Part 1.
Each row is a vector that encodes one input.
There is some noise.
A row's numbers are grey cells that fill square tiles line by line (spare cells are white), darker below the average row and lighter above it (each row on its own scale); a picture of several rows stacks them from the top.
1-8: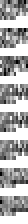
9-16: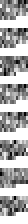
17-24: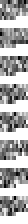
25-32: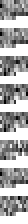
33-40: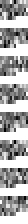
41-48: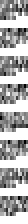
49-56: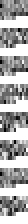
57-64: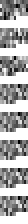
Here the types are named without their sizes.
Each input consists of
a point on a line.
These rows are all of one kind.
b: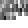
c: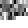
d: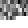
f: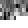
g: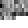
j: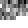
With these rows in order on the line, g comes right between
c and d.
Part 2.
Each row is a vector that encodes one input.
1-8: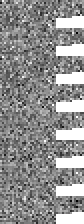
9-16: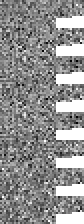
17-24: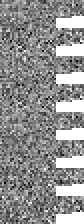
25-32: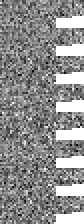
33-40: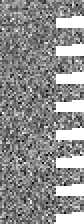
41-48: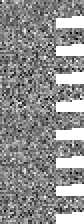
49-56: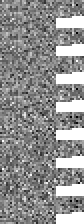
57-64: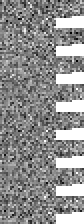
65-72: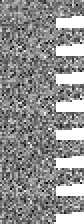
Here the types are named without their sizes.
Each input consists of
a point on a line.
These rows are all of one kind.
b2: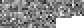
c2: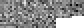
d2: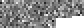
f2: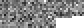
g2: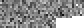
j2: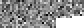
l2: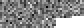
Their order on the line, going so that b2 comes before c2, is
j2, g2, f2, l2, d2, b2, c2.
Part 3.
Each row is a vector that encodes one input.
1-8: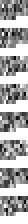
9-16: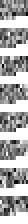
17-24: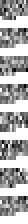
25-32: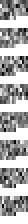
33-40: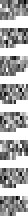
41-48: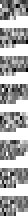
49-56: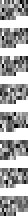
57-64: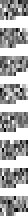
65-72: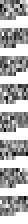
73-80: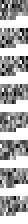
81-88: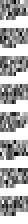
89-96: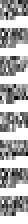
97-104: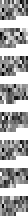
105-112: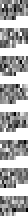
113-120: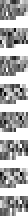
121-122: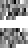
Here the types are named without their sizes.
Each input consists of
a point on a circle.
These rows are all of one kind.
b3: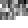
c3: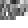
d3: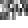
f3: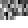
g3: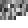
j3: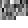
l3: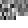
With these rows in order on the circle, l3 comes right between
g3 and j3.
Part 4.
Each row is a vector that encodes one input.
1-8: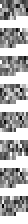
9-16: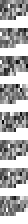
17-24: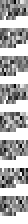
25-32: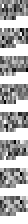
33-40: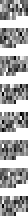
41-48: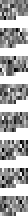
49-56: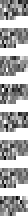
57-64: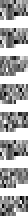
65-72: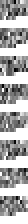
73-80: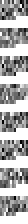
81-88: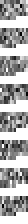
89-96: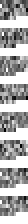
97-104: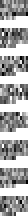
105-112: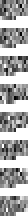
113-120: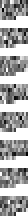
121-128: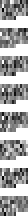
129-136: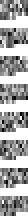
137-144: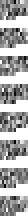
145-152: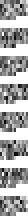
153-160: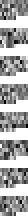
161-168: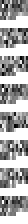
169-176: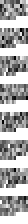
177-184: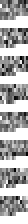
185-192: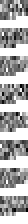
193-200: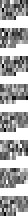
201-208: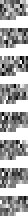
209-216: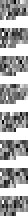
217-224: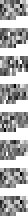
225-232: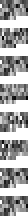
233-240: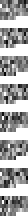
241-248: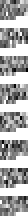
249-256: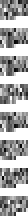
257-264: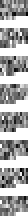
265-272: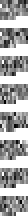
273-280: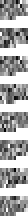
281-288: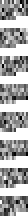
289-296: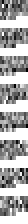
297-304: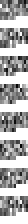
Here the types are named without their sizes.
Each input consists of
a point on a circle.
